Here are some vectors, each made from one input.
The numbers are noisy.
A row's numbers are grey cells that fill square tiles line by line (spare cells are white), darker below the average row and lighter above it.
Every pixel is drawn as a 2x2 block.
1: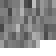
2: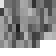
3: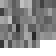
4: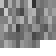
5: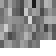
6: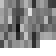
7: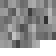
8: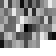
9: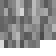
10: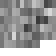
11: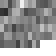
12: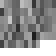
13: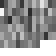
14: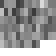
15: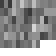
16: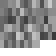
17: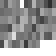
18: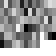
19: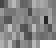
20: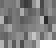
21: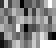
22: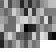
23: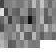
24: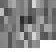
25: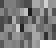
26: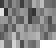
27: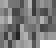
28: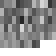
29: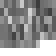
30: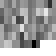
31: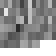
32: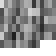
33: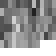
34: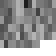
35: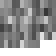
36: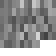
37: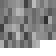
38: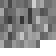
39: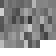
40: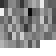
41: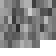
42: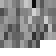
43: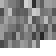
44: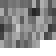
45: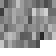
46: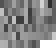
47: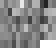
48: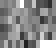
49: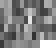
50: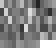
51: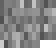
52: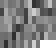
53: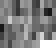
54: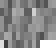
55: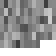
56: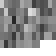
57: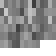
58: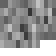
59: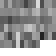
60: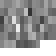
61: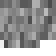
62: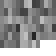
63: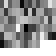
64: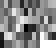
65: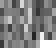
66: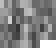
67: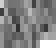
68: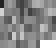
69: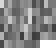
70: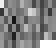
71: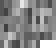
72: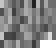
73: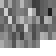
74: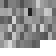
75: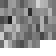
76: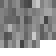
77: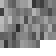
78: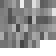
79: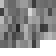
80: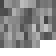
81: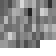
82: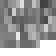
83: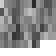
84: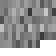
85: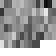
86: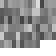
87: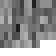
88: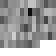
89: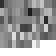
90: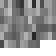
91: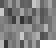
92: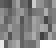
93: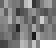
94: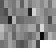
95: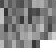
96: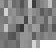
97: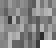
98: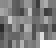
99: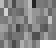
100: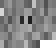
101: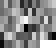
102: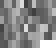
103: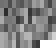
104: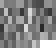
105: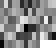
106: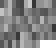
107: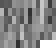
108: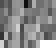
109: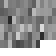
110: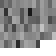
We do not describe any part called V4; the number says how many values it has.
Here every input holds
a list of up to two items, each one of 5 labels and a value of V4.
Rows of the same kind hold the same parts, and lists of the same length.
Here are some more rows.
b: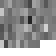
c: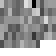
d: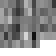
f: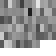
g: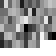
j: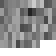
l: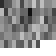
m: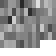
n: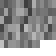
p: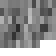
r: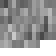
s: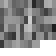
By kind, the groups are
b, f, j, l, m, n, r
c, d, p, s
g

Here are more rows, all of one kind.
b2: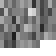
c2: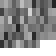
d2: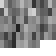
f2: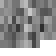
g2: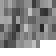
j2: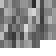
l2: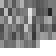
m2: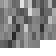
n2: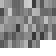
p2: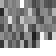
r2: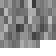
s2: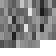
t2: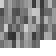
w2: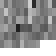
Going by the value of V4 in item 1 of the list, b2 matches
d2, l2, r2 and w2.
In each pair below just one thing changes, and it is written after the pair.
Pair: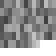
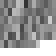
the value of V4 in item 2 of the list
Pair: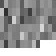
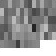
the label in item 1 of the list
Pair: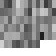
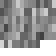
the label in item 2 of the list
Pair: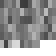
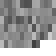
the value of V4 in item 2 of the list
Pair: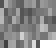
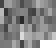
the label in item 1 of the list
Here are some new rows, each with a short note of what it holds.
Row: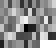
the empty list
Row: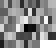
the empty list
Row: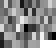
the empty list
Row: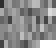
a list of two items
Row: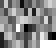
the empty list
